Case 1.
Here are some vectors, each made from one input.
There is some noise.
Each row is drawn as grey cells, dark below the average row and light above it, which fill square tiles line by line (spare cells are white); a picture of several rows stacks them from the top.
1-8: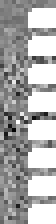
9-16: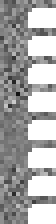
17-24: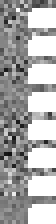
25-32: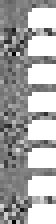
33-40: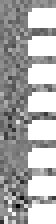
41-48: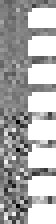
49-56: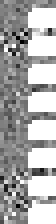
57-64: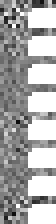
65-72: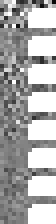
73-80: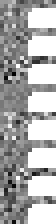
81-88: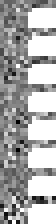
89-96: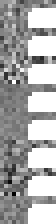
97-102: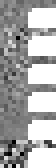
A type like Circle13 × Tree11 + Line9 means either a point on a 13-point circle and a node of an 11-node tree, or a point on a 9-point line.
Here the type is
Bool × Bool × Bool × Bool + Unit.
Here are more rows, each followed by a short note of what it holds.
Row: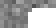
four true/false values
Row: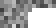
four true/false values
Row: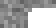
four true/false values
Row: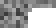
a fixed value
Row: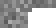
four true/false values
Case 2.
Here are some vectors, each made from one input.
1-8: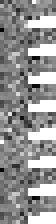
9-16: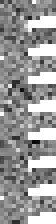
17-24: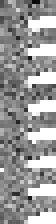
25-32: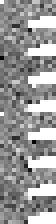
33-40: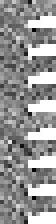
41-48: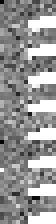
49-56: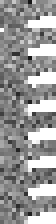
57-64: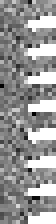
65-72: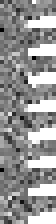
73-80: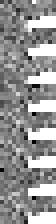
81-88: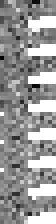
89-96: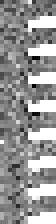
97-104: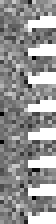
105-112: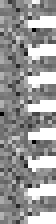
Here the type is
Bool × Bool × Bool + Unit.
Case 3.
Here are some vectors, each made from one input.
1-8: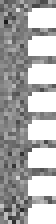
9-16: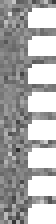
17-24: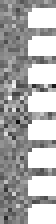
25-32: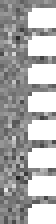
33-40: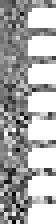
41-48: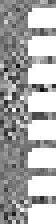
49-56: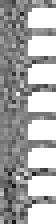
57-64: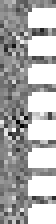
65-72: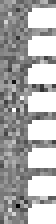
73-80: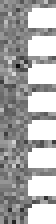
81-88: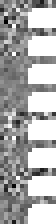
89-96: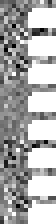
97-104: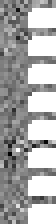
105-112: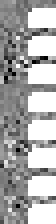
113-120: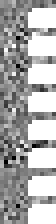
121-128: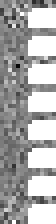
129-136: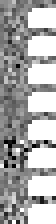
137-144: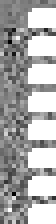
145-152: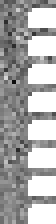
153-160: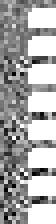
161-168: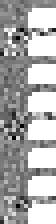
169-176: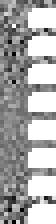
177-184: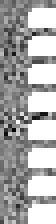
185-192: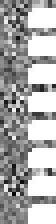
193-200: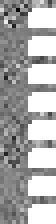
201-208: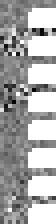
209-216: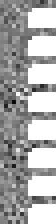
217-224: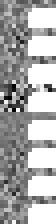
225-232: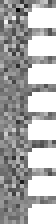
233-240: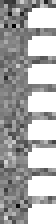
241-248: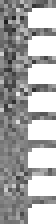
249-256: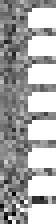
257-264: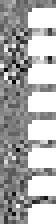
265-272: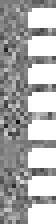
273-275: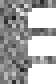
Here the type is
Bool × Bool × Bool × Bool.
